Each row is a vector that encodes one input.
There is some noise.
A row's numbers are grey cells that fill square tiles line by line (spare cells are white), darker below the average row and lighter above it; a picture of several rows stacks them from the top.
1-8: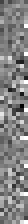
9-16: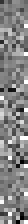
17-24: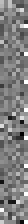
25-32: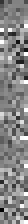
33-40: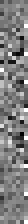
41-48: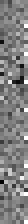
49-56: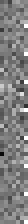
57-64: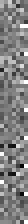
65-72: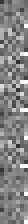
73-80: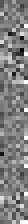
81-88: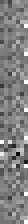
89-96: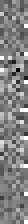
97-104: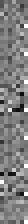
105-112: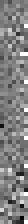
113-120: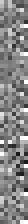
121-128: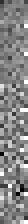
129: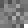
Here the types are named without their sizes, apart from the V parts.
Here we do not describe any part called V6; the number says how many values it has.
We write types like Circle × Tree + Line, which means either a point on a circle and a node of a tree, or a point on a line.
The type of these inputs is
Bool × (Line + List(V6)).
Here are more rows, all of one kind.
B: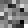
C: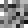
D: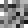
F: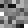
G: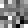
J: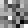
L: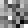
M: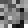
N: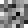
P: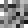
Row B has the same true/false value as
F and M.
